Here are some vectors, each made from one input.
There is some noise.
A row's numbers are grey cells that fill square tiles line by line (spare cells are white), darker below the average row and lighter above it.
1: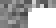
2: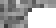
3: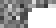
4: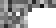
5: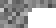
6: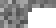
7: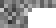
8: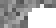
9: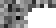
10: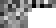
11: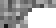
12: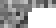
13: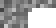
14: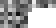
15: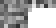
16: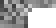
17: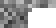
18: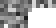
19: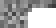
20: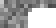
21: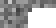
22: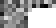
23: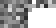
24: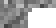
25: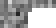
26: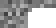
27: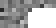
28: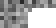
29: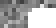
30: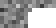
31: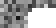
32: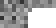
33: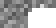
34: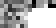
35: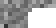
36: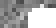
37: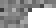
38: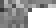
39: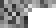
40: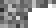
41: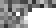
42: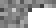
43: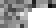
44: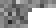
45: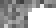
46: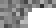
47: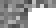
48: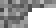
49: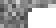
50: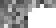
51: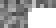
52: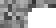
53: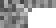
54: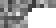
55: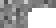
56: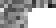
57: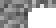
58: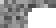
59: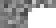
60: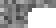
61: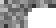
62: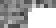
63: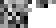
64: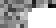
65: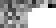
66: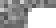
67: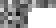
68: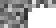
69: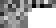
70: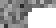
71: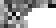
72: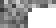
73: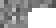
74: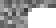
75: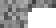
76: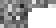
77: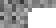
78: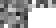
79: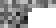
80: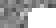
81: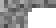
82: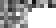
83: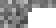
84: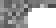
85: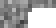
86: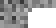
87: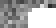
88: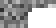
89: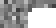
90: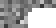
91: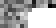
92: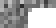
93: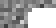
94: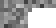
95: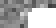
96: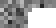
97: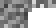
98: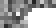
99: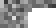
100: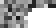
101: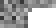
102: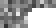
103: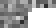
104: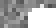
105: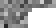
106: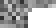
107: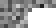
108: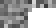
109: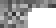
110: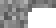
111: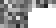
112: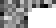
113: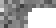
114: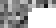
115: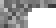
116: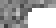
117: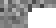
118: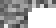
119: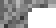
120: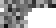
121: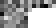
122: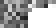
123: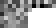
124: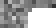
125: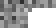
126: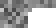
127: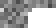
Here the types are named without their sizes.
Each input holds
a list of points on a line.
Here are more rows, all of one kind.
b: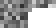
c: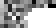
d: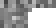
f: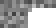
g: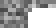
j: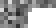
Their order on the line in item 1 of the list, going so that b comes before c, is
b, g, j, c, d, f.
